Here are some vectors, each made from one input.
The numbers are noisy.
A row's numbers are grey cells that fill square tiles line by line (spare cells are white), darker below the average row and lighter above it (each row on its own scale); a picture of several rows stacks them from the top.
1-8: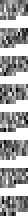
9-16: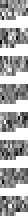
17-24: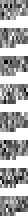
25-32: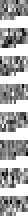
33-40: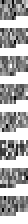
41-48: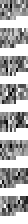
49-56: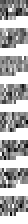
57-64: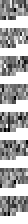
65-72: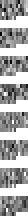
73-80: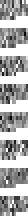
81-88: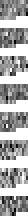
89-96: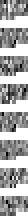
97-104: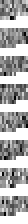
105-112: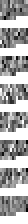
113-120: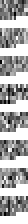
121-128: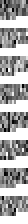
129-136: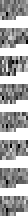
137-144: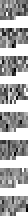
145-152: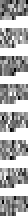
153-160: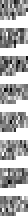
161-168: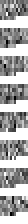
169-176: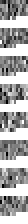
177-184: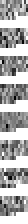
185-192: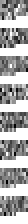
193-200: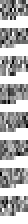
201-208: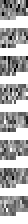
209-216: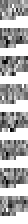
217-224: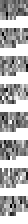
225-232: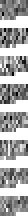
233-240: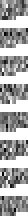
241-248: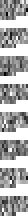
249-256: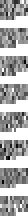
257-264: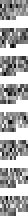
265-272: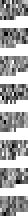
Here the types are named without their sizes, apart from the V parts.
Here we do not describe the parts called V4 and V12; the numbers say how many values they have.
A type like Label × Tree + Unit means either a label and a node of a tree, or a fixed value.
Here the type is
(Bool × Bool × Bool + V12) × (Line + V4).
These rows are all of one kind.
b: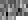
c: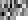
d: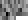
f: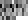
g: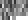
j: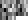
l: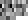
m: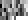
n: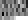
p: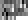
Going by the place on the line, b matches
d, j and m.
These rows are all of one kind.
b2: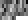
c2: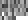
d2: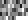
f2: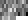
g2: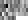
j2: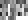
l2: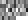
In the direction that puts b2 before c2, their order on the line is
b2, l2, d2, j2, f2, g2, c2.
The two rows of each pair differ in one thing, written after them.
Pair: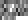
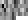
the value of V12
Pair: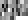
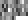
the place on the line
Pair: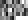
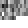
the value of V12
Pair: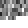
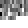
the place on the line
